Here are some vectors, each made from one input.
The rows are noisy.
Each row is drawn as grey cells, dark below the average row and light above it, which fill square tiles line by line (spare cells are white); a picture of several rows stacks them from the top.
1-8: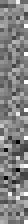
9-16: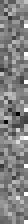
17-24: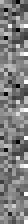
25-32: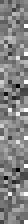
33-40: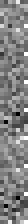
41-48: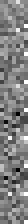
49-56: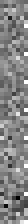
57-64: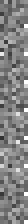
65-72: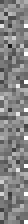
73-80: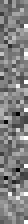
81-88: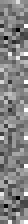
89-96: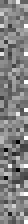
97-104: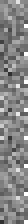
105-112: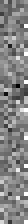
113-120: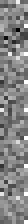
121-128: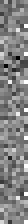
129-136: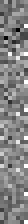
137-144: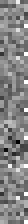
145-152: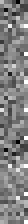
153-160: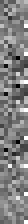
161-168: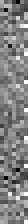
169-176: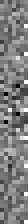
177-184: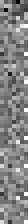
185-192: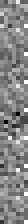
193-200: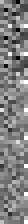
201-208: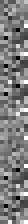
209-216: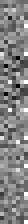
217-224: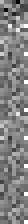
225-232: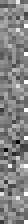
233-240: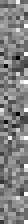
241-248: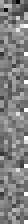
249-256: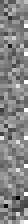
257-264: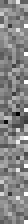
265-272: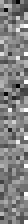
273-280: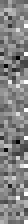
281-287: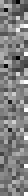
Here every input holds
a true/false value, together with either a point on a 6-point circle, or a fixed value.
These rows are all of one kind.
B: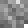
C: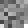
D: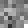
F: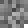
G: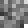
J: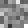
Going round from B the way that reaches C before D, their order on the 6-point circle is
B, F, G, C, D, J.
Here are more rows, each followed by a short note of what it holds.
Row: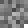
a point on a 6-point circle and a true/false value
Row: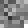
a point on a 6-point circle and a true/false value
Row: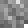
a point on a 6-point circle and a true/false value
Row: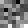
a true/false value
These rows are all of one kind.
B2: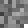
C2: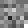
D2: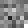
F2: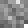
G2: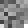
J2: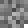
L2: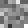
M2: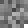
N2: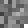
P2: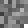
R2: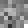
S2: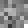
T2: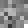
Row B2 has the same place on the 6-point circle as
J2, M2, N2 and P2.
